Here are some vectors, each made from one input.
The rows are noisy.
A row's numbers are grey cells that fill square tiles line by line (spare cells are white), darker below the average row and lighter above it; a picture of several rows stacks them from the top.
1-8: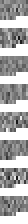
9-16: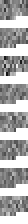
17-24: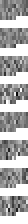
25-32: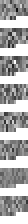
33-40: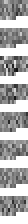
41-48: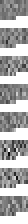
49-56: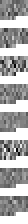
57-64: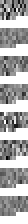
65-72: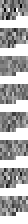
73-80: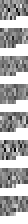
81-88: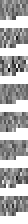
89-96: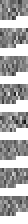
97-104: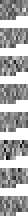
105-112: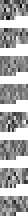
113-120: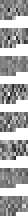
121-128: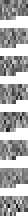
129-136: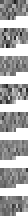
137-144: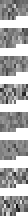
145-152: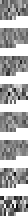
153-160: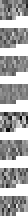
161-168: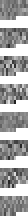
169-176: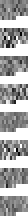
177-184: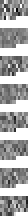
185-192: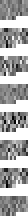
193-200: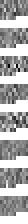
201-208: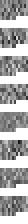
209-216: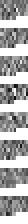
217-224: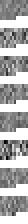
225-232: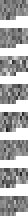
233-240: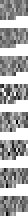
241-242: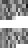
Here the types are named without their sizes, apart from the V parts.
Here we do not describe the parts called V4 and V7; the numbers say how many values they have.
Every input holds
a value of V4, together with either a point on a line and a true/false value, or a value of V7.
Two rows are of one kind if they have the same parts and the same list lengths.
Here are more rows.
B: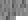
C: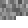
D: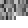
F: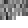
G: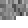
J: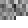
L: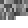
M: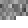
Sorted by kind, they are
B, M
C, D, F, G, J, L

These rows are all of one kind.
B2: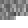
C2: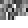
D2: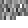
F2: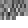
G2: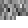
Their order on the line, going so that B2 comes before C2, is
F2, D2, G2, B2, C2.
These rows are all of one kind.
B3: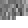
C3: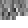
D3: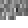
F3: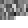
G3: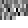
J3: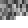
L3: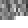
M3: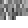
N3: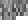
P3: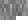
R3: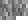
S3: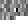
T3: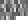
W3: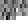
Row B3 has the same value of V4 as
P3, R3 and W3.
